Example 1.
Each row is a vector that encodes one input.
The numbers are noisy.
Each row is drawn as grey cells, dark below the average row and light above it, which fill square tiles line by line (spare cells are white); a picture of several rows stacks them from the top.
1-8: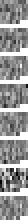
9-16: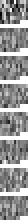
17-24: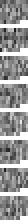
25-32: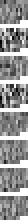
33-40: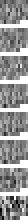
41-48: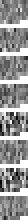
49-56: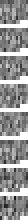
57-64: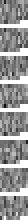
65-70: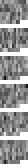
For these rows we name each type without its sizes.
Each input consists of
a list of points on a circle.
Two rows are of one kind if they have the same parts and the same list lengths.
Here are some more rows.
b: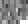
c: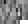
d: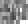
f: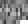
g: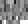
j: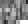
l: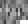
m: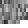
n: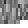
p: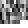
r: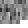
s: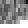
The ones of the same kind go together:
b, d, g, r, s
c, f, j, l, m, n
p

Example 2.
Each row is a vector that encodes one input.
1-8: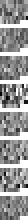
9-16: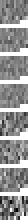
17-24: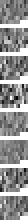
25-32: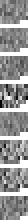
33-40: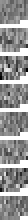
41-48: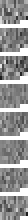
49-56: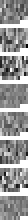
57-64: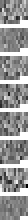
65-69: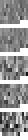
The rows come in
3 kinds.
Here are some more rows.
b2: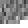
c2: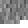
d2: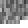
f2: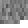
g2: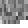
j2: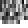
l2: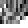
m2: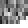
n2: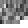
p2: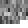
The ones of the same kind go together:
b2, c2, d2, f2, g2, l2, n2
j2
m2, p2

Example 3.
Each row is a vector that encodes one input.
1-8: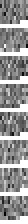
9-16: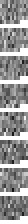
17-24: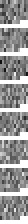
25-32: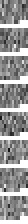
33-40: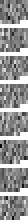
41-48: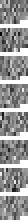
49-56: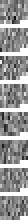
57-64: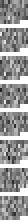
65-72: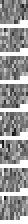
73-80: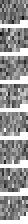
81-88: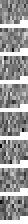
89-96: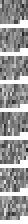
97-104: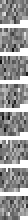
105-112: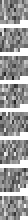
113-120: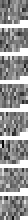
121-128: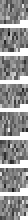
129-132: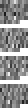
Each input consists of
a point on an 8-point line and three true/false values.
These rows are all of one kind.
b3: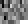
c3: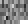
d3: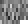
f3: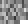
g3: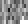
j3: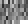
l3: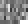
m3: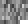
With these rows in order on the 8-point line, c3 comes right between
g3 and j3.
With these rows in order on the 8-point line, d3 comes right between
b3 and l3.
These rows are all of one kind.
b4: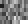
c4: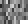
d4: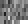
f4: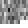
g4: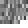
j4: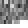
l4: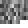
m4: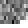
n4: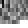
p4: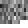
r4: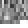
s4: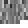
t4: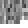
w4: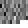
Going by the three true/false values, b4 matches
c4, d4, l4 and p4.
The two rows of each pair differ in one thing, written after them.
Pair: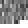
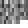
the place on the 8-point line
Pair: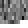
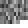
the place on the 8-point line
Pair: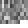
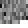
one of the three true/false values
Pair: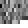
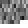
the place on the 8-point line
